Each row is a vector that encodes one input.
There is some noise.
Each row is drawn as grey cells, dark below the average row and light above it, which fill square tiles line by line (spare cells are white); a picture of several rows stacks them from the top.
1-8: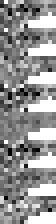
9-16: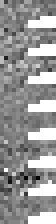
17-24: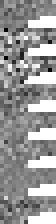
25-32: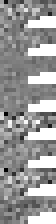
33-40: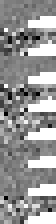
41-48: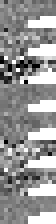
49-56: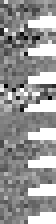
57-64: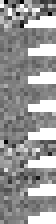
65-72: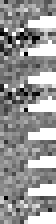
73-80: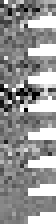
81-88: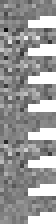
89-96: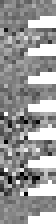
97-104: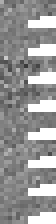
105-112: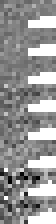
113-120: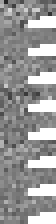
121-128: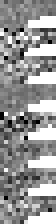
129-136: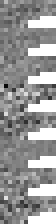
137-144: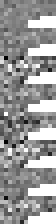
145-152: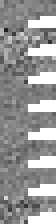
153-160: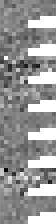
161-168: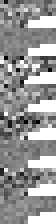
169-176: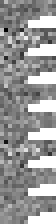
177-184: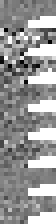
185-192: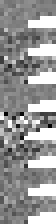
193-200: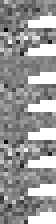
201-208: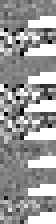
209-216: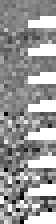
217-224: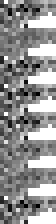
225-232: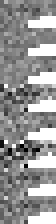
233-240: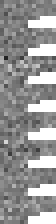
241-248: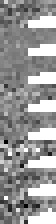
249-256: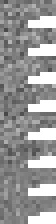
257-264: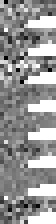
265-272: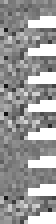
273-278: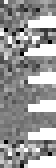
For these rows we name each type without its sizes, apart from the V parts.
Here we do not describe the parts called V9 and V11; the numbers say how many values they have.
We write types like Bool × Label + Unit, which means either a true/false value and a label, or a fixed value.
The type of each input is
Bool × List(Line) × V9 × V11.
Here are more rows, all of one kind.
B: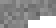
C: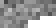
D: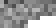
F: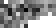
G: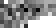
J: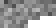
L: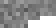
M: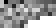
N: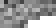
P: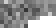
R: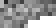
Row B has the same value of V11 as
N, P and R.
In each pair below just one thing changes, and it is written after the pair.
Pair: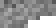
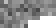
the value of V11
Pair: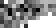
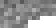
the value of V11
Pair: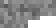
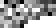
the place on the line in item 2 of the list
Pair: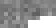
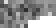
the value of V11
